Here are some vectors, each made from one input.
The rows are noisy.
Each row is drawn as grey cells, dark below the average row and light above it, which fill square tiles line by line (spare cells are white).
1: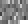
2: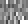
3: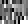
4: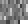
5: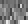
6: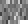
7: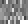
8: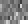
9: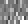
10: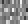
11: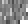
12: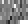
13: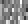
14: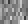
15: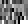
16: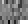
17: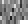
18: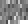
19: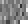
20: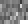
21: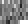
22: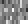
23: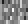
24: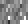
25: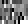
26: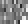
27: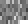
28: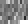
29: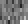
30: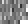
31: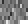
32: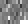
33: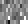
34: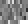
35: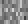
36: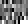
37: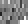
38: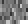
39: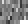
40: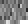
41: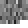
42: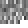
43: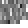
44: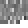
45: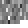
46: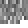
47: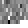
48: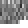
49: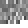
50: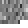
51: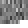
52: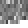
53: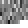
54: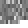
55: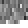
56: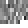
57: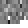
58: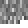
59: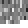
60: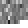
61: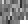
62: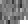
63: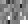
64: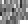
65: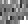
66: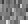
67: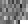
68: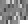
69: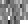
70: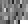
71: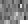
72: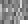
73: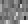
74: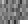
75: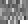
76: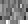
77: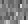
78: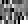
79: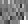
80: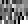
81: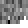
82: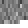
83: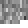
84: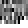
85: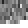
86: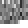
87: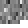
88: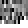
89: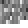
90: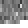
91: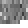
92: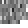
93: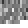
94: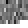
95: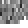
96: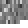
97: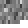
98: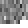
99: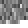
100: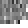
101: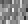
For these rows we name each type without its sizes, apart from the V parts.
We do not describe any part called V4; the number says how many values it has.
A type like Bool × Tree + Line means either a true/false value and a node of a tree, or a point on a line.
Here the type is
List(Bool × V4).
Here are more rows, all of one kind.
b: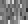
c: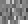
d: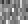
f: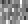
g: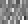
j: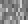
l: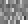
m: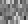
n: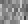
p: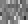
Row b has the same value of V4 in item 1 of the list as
c, m and p.
